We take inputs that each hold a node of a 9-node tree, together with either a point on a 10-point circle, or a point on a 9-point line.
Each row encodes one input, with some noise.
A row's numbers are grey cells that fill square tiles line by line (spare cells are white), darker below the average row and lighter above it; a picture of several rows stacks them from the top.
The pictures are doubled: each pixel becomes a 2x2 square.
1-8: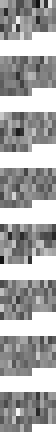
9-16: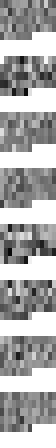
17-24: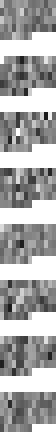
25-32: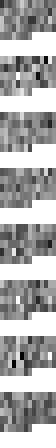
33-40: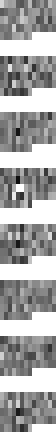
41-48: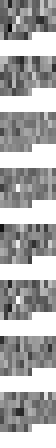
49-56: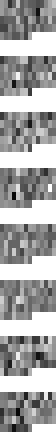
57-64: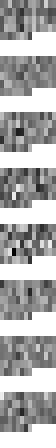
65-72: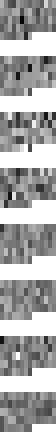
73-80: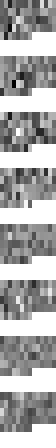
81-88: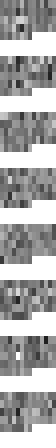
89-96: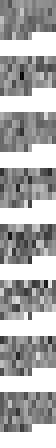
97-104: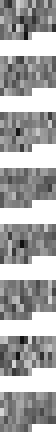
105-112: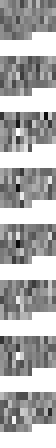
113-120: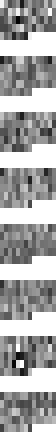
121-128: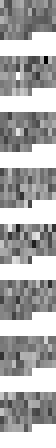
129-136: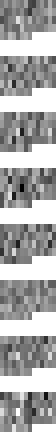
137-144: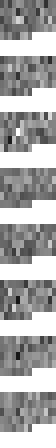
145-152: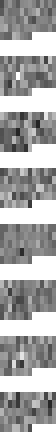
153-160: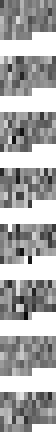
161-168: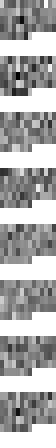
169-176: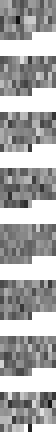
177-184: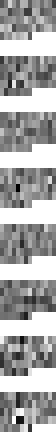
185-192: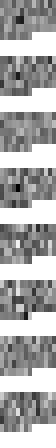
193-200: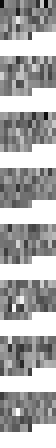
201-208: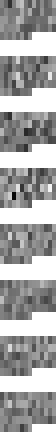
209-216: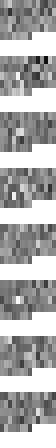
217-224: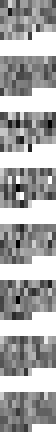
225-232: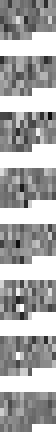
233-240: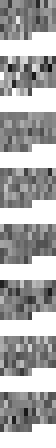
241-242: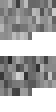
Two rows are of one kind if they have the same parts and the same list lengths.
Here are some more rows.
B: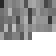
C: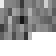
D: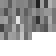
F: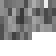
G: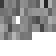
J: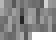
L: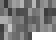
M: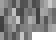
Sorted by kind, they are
B, D, G, L
C, F, J, M

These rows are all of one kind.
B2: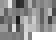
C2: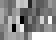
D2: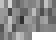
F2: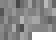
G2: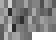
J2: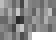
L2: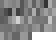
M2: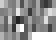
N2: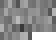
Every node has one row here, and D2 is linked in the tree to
F2 and G2.
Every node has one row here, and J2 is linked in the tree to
B2 and M2.
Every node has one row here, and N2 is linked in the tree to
F2 and L2.
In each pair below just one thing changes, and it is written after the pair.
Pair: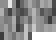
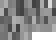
the node of the tree
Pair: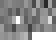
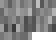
the node of the tree
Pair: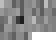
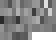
the place on the 10-point circle
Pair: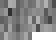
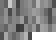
the place on the 10-point circle
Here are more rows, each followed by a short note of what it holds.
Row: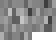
a point on a 9-point line and a node of a 9-node tree
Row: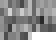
a point on a 9-point line and a node of a 9-node tree
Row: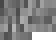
a point on a 9-point line and a node of a 9-node tree
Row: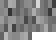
a point on a 10-point circle and a node of a 9-node tree
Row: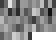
a point on a 9-point line and a node of a 9-node tree
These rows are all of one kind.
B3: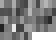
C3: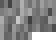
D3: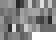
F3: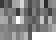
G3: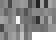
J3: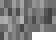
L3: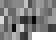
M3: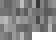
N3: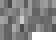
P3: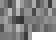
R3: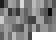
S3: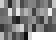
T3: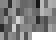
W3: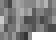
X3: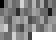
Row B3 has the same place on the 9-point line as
G3, P3, S3 and T3.
